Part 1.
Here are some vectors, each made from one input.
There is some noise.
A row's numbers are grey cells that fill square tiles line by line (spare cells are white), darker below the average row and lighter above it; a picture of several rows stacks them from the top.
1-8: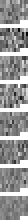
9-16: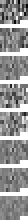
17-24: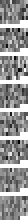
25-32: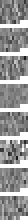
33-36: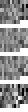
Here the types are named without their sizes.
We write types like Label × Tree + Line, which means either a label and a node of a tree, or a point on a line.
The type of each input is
Tree.
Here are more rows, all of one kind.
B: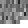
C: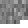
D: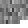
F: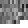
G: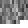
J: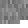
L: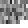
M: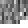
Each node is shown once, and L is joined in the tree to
D.
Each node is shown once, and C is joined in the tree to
D and J.
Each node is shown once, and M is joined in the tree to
B.
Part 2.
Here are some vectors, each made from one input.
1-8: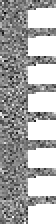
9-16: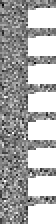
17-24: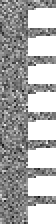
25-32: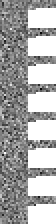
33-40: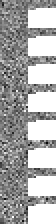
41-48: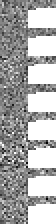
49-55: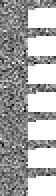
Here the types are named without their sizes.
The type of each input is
Circle.
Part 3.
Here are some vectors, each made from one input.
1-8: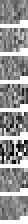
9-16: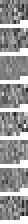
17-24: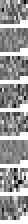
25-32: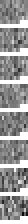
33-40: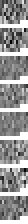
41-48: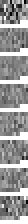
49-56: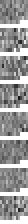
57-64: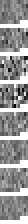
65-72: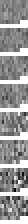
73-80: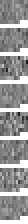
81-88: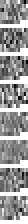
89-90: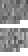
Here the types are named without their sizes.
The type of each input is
Tree + Unit.
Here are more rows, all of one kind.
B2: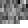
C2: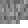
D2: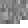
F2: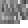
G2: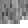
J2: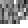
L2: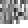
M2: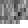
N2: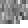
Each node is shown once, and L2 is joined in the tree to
C2 and G2.
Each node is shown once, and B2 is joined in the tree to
C2 and M2.
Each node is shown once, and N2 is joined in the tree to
D2 and F2.
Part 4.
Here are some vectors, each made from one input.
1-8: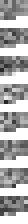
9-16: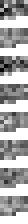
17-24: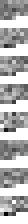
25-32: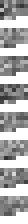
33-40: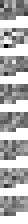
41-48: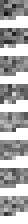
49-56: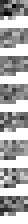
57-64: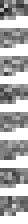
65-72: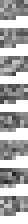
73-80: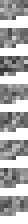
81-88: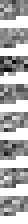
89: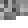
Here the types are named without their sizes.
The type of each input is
Line.
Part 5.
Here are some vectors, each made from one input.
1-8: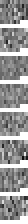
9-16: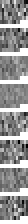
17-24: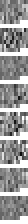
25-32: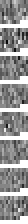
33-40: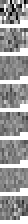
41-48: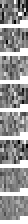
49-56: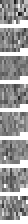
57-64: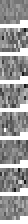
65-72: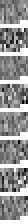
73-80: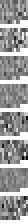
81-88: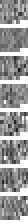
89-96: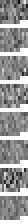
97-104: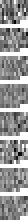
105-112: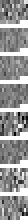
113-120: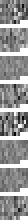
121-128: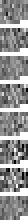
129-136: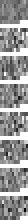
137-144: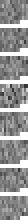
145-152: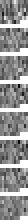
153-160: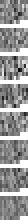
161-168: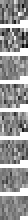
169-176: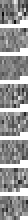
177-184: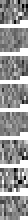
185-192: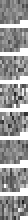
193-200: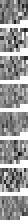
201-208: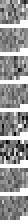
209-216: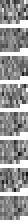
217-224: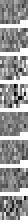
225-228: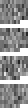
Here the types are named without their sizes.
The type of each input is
Tree + Unit.
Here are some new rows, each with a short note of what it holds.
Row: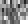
a node of a tree
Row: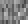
a node of a tree
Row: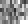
a node of a tree
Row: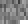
a node of a tree
